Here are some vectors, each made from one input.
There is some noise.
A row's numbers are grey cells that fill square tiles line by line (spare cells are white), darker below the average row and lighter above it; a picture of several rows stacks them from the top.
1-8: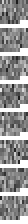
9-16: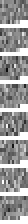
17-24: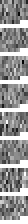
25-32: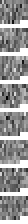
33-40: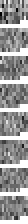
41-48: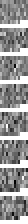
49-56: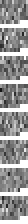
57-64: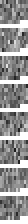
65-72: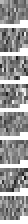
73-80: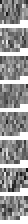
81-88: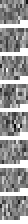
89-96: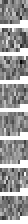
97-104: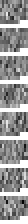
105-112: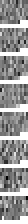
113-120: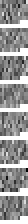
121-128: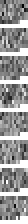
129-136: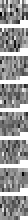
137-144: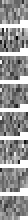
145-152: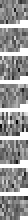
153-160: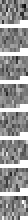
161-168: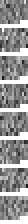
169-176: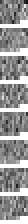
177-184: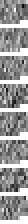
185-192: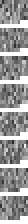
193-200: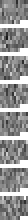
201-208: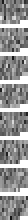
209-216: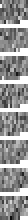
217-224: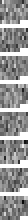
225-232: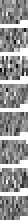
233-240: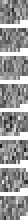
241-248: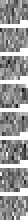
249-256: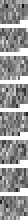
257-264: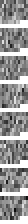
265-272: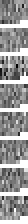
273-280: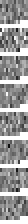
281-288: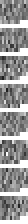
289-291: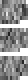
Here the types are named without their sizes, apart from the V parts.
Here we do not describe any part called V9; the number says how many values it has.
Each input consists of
a list of items, each a true/false value and a value of V9.
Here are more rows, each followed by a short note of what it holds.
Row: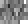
a list of two items
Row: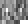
a list of one item
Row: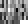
the empty list
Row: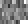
a list of one item
